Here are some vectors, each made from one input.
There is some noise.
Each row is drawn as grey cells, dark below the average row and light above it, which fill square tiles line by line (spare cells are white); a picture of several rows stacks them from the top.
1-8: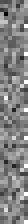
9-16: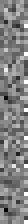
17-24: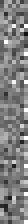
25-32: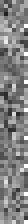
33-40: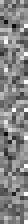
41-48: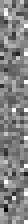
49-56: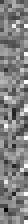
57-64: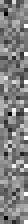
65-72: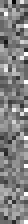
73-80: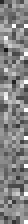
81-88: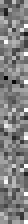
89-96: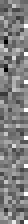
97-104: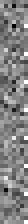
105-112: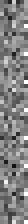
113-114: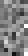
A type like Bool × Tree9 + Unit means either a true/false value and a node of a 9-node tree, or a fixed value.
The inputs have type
(Line6 + Tree9) × Tree9.
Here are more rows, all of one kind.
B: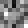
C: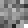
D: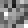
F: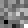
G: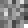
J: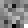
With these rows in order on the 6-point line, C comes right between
D and G.
